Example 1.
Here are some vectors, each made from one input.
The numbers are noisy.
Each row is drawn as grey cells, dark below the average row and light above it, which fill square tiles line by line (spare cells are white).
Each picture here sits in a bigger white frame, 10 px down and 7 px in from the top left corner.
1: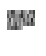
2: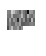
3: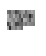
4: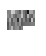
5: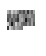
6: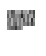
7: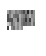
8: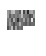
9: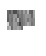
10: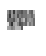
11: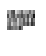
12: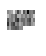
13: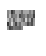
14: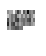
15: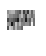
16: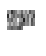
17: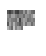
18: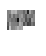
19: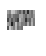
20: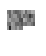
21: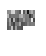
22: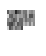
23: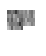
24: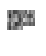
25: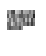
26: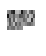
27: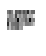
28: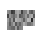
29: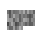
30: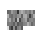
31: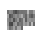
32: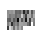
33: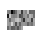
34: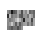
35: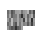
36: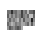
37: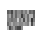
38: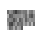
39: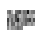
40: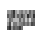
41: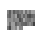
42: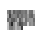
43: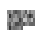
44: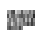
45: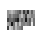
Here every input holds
a point on a 3-point line and a point on an 8-point line.
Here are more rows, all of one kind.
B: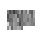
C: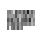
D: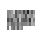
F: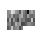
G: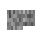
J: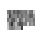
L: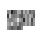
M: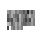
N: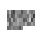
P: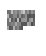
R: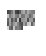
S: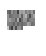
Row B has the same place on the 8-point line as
C, D, L and M.
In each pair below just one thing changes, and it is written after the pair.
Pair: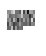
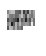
the place on the 8-point line
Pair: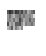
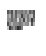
the place on the 3-point line
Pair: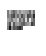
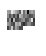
the place on the 3-point line
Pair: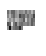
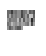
the place on the 8-point line
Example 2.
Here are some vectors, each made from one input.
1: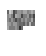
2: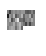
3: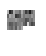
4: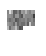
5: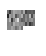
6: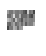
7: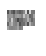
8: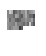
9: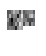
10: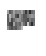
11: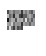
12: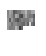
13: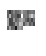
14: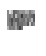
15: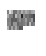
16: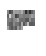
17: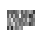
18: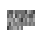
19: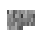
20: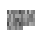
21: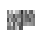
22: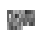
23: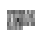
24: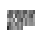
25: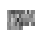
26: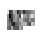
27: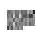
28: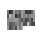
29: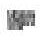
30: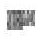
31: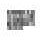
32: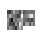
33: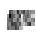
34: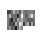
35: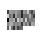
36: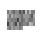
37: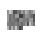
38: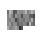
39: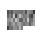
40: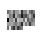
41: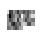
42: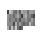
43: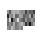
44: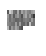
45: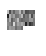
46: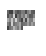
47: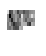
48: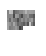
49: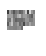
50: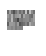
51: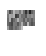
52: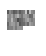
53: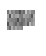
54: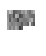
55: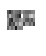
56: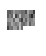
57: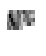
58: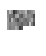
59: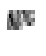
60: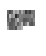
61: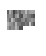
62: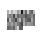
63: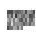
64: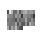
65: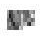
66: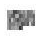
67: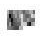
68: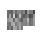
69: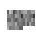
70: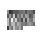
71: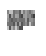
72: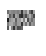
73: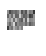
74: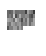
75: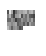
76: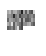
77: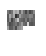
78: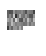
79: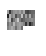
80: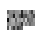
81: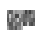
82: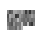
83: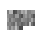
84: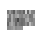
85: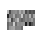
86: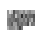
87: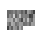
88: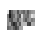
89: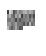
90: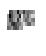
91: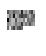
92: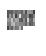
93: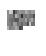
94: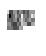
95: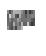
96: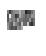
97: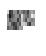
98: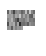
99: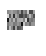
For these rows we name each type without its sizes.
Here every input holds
a point on a line.
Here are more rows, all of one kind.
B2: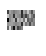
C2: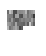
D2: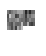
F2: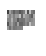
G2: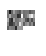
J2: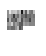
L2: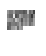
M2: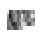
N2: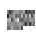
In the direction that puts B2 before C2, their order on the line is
B2, J2, C2, F2, L2, N2, D2, G2, M2.
